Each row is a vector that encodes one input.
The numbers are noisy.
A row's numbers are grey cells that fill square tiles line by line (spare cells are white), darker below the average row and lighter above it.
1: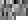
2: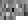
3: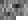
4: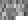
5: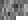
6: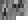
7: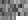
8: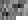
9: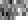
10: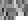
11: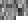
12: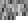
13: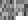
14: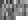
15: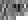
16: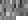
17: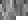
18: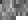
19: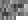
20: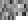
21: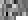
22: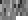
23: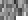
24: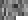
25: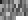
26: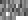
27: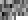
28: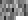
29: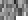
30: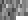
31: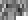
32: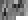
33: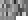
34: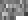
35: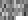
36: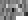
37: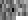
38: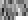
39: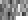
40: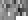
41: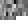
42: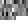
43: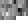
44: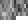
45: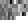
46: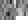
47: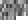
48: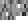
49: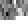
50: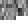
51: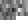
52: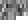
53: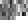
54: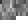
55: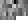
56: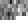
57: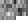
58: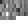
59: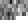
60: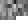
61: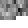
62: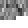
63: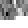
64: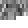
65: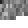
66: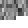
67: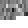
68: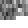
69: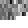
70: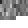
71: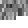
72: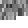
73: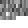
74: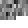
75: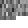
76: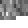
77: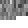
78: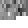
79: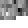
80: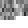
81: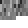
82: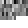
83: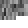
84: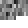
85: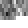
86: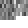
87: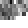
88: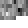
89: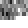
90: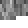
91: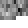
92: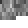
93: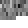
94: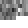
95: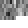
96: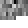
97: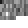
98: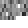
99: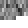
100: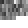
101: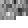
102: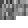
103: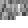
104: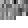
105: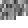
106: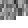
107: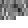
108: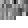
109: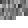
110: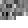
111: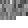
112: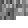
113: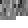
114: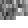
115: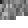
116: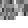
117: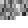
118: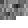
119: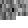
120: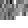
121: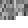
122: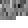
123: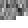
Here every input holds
a point on a 9-point line and four true/false values.
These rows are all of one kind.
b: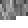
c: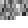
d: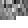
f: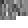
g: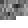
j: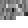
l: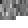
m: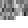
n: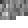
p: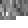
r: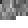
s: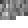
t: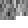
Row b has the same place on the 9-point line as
g, l, p and r.
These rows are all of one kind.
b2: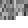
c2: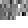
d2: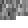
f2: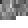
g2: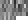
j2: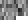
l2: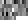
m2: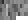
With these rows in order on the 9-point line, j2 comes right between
g2 and l2.
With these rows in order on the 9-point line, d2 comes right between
b2 and m2.
